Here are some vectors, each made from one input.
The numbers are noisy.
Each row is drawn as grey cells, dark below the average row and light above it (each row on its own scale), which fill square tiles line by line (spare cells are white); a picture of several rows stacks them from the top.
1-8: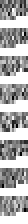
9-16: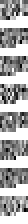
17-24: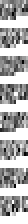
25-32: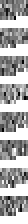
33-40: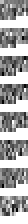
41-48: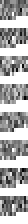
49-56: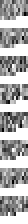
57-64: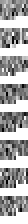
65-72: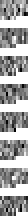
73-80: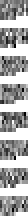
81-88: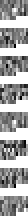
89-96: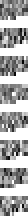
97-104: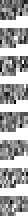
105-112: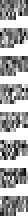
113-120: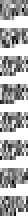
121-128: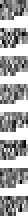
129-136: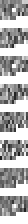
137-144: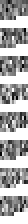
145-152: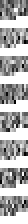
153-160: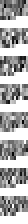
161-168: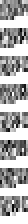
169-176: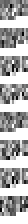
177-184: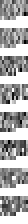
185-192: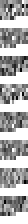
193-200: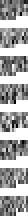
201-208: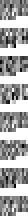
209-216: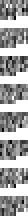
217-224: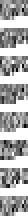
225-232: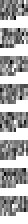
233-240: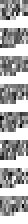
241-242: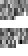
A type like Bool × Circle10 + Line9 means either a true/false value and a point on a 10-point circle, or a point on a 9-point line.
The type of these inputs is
(Bool × Bool × Bool × Bool + Unit) × Line9.
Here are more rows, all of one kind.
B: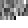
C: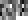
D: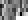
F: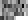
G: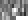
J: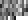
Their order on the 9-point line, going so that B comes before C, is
G, B, F, J, C, D.
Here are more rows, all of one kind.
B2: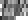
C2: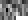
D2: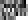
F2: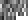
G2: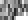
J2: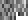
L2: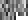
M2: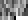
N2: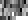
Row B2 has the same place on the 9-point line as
C2, F2 and N2.
